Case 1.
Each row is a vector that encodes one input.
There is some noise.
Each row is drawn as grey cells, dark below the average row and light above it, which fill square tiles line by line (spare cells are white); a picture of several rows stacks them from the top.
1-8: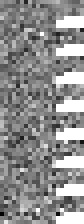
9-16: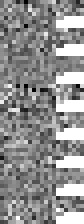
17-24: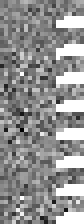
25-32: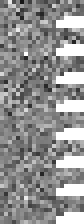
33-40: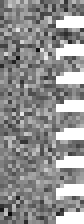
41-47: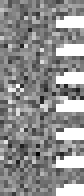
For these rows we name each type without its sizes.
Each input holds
three true/false values.
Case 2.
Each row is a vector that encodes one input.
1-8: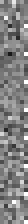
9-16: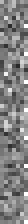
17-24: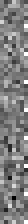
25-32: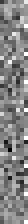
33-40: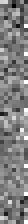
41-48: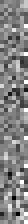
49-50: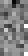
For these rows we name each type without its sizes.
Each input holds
a label.
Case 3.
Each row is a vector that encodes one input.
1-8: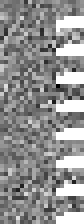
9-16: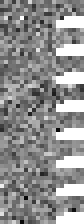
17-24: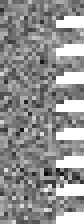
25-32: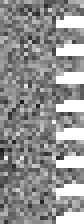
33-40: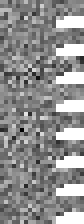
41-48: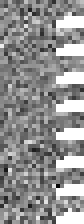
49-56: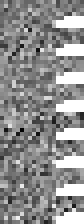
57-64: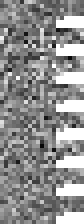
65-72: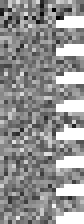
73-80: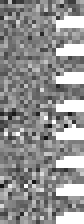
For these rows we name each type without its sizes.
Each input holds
three true/false values.
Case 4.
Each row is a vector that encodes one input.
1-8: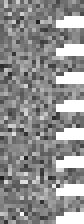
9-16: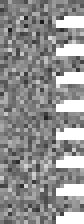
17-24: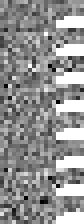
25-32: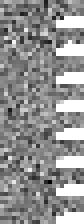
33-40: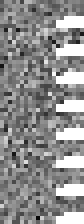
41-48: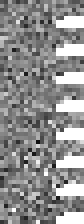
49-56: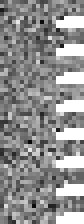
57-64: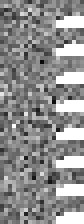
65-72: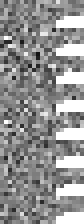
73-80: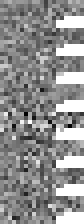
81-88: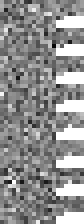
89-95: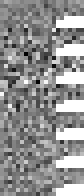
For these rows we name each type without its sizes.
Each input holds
three true/false values.
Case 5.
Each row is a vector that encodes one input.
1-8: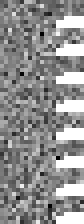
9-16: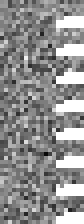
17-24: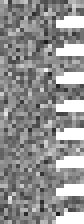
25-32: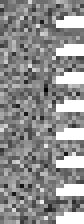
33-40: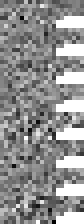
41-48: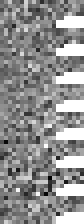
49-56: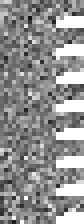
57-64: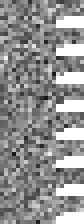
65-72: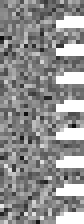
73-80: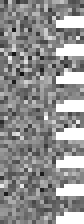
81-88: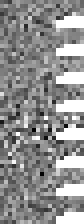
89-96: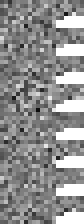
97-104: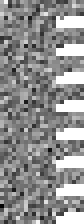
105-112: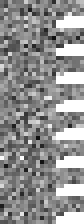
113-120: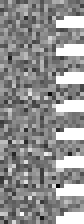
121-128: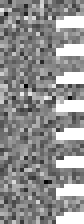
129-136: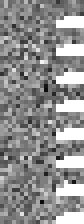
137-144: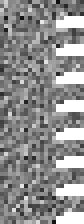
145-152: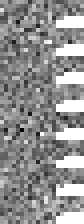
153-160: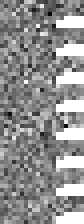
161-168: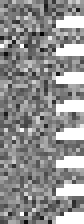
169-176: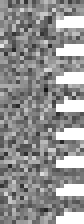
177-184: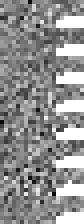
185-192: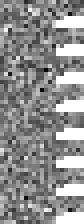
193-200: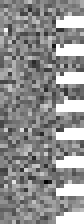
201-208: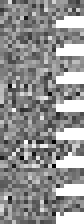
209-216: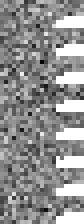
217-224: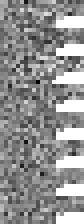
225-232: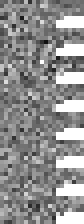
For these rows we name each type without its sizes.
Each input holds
three true/false values.
